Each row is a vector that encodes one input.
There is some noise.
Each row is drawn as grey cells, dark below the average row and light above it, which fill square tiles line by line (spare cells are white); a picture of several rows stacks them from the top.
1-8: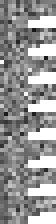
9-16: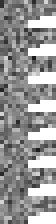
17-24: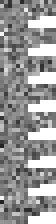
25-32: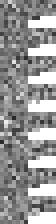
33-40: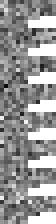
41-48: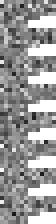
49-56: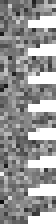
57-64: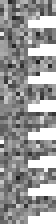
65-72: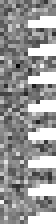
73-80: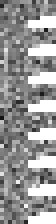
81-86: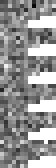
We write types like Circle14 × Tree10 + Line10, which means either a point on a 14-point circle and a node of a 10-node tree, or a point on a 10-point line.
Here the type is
(Line9 + Tree9) × Tree8.
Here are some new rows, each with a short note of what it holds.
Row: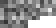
a node of an 8-node tree and a node of a 9-node tree
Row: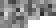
a point on a 9-point line and a node of an 8-node tree
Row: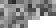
a point on a 9-point line and a node of an 8-node tree
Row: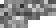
a node of an 8-node tree and a node of a 9-node tree
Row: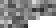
a point on a 9-point line and a node of an 8-node tree
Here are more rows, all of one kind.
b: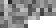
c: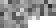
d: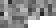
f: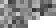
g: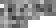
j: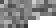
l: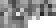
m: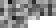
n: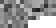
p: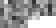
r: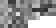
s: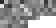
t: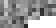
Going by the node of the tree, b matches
d and s.
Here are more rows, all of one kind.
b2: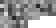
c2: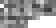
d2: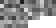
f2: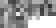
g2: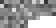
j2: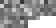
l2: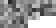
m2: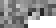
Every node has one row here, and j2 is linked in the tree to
d2, g2 and m2.
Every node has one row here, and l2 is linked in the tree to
m2.
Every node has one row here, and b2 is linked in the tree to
c2.
